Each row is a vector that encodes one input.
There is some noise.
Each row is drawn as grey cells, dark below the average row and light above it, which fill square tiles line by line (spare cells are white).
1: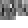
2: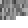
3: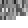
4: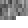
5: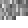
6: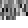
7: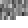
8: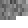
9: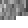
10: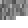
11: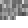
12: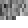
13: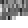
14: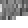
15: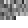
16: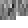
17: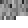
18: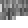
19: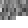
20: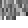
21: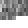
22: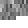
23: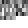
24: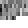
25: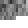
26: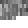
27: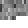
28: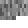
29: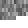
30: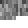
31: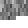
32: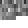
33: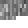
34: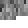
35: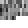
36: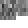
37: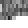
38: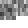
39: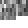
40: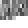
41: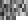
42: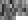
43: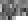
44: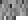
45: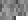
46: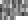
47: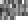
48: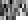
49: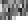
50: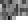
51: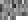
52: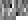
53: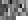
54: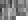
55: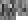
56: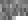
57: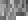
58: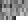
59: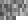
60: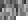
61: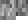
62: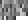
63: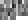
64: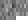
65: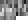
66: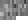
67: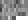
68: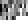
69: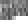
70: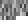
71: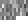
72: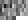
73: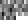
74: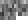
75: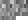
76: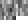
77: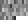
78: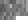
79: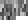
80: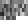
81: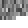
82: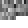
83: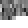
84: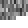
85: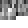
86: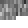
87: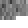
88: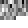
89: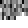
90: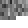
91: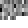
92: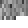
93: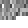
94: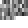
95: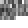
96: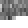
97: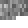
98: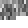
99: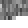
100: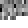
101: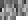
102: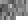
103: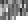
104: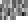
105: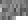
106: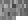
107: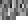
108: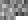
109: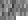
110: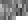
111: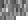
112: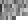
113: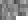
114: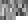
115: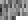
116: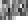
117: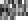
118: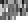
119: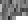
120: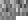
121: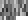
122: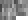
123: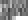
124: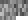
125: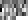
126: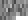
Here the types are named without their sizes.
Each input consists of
a point on a line and a true/false value, together with either a point on a line, or a node of a tree.
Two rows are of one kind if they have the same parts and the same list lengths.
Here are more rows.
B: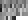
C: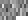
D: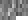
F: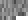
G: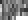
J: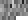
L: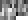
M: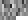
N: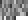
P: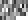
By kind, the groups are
B, G, L, N, P
C, D, F, J, M

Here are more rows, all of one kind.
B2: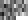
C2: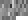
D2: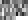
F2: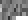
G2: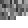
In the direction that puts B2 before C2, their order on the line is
B2, C2, G2, F2, D2.
